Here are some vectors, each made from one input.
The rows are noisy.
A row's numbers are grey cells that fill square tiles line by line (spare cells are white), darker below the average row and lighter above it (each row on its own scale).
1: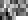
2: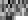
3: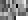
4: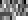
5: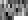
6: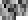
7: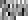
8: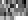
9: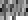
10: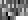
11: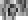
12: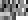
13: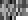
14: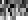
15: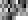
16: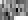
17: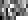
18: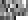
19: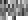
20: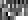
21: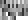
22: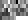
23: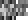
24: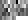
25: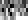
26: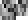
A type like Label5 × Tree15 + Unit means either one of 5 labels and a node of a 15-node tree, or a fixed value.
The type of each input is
Bool × Bool × Bool.
